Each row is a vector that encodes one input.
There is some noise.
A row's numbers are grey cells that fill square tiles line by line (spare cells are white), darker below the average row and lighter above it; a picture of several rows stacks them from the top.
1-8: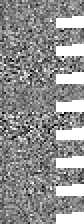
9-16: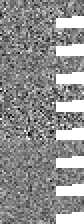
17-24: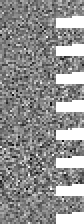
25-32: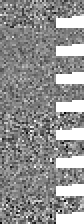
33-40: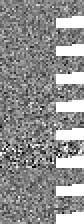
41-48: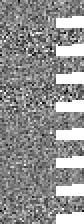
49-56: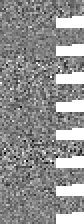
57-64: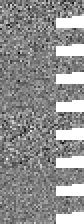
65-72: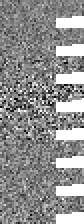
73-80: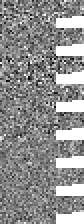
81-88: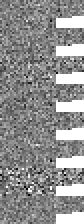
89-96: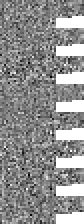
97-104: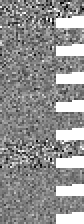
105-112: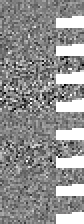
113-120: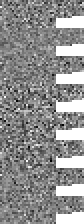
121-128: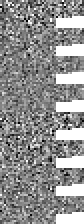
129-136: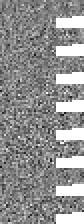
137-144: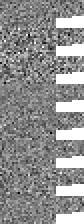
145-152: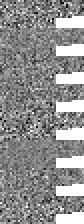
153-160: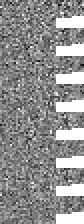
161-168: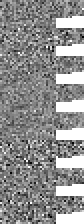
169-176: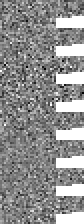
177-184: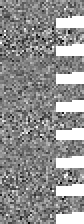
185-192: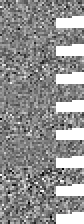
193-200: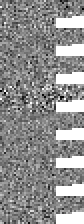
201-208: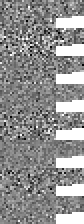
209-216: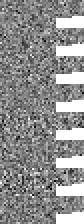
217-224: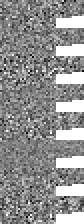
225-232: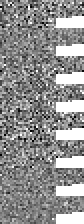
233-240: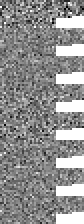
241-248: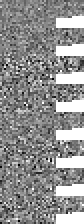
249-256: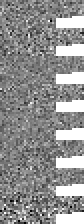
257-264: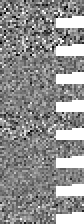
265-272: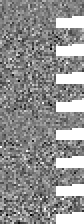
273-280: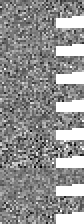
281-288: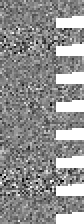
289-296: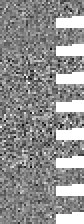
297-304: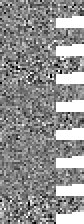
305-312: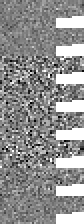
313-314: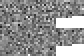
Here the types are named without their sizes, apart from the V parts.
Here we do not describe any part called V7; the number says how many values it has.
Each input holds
a label, together with either a label and a point on a line, or a value of V7.
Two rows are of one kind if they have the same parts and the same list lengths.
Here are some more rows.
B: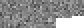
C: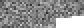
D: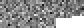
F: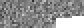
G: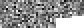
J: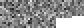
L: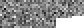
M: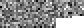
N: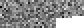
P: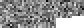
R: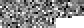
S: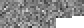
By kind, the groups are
B, C, F, J, L, P
D, G, M, N, R, S

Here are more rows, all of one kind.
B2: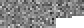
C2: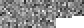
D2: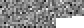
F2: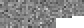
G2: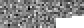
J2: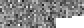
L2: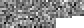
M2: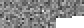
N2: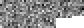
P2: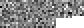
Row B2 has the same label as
F2, M2 and P2.
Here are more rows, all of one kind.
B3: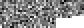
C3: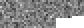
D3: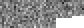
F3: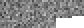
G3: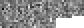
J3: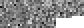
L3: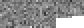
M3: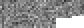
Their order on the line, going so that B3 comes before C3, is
J3, M3, B3, G3, D3, F3, C3, L3.
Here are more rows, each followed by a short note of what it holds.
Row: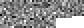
a label and a value of V7
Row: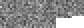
two labels and a point on a line
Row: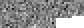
two labels and a point on a line
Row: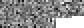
two labels and a point on a line
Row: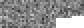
two labels and a point on a line
